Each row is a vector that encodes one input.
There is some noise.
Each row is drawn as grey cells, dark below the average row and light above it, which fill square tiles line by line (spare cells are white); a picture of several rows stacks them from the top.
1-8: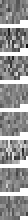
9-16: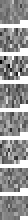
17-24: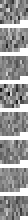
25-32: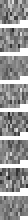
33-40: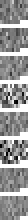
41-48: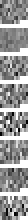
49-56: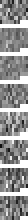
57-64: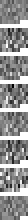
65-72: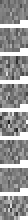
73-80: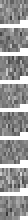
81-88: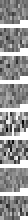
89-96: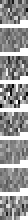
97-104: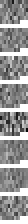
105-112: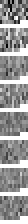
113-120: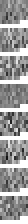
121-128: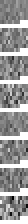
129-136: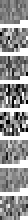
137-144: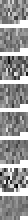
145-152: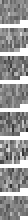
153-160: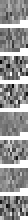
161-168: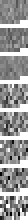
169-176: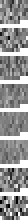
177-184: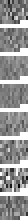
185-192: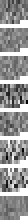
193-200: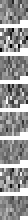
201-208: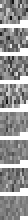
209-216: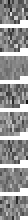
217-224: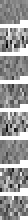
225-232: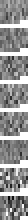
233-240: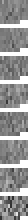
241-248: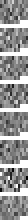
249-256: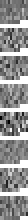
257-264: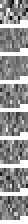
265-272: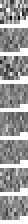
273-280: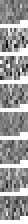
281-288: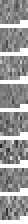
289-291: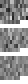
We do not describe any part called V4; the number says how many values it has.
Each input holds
a point on a 9-point line, together with either one of 11 labels, or a point on an 8-point line and a value of V4.
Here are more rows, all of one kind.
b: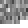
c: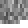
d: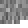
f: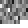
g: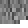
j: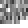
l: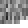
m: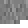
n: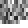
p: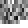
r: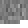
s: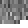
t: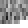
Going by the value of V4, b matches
m and s.
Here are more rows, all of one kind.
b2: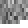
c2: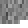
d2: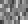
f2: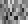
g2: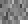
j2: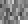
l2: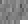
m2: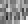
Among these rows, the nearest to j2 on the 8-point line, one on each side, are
b2 and d2.
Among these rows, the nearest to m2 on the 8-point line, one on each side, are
f2 and l2.
